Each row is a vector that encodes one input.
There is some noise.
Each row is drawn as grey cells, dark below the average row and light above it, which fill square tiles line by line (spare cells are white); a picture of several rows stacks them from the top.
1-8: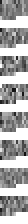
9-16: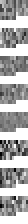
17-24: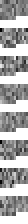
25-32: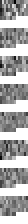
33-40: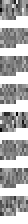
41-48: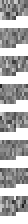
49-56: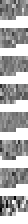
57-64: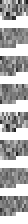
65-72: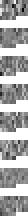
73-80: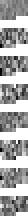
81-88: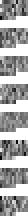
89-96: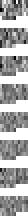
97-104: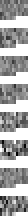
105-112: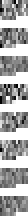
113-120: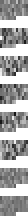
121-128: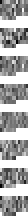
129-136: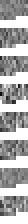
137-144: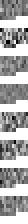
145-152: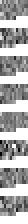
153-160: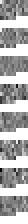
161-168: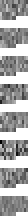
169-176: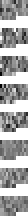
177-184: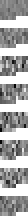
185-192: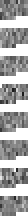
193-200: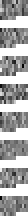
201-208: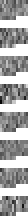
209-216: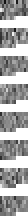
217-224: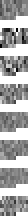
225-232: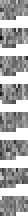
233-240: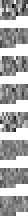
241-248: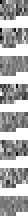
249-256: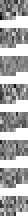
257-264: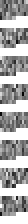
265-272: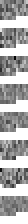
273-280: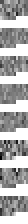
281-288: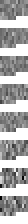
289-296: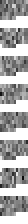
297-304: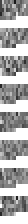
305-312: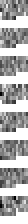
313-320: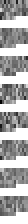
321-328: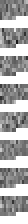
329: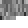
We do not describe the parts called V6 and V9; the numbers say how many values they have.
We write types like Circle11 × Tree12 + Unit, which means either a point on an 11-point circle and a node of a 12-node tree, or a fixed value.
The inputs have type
Line5 × V6 × V9 + List3(Line7).
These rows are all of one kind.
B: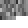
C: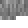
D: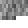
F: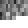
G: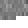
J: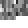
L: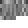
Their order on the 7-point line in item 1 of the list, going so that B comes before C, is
B, D, C, J, L, G, F.
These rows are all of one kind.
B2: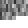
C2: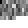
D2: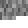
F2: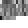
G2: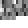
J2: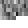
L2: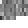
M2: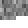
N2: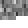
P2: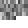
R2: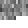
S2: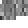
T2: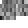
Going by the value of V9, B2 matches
C2, R2 and S2.
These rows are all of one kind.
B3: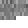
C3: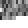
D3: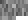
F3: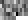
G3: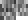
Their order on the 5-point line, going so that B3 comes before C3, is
B3, G3, C3, D3, F3.
